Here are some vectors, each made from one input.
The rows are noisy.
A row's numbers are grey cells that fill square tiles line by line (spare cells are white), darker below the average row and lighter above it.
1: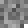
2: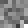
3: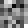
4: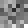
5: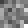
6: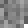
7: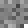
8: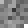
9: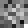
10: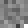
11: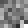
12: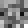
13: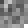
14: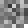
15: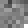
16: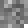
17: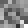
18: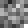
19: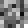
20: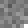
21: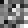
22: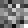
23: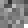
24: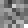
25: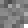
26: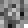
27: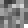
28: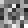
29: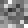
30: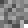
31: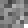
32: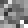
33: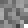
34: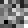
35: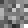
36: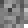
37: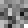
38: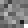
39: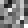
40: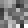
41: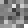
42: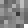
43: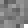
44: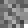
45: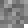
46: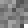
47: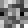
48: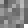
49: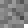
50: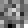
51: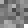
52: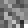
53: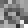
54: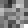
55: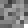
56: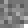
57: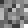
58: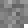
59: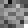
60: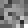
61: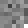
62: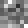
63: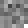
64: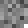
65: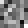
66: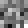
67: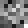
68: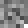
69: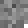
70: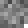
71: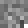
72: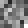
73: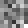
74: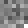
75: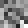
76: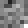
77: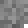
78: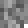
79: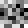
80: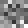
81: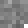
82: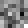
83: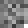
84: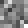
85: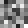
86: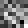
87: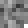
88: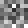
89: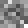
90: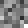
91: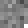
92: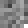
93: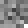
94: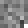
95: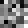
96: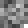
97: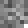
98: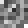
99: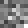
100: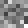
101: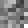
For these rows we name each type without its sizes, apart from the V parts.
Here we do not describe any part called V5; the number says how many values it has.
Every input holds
a list of items, each a point on a line and a value of V5.
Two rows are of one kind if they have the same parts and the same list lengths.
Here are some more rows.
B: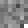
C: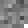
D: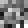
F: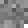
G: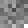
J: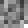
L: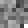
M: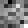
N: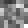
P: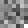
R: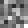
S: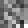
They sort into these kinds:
B, C, F, L, N, P, S
D
G, J, M, R

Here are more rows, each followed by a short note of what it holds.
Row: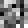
the empty list
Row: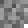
a list of two items
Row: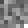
a list of one item
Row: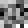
the empty list
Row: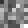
a list of one item
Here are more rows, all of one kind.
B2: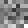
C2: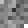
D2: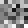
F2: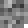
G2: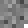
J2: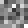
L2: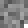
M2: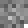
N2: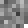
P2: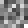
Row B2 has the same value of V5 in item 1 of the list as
J2, L2 and P2.
